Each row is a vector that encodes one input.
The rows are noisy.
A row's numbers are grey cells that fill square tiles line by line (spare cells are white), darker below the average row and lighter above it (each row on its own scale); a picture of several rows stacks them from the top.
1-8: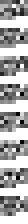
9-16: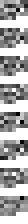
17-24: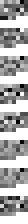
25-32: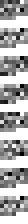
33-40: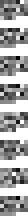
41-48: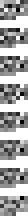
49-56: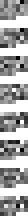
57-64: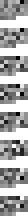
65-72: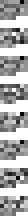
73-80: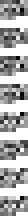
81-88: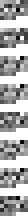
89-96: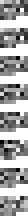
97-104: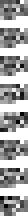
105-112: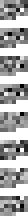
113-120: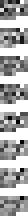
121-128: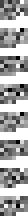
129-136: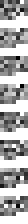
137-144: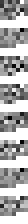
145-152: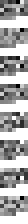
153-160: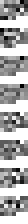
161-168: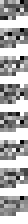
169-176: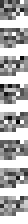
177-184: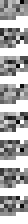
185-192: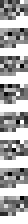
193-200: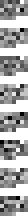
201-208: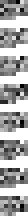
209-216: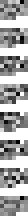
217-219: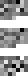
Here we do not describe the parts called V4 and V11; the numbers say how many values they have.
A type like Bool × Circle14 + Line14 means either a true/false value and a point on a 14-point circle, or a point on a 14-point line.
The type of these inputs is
Bool × (Line5 + V4) + V11.
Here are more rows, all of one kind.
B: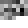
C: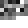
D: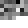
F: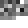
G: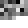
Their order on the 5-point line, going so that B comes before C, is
B, F, C, G, D.
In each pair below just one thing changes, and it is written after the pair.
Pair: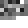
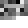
the place on the 5-point line
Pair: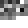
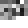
the true/false value
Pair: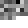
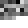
the place on the 5-point line
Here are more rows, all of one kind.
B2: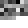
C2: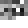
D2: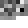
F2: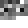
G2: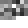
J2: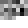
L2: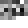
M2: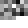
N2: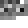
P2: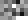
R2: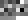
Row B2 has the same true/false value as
D2, F2, N2 and R2.
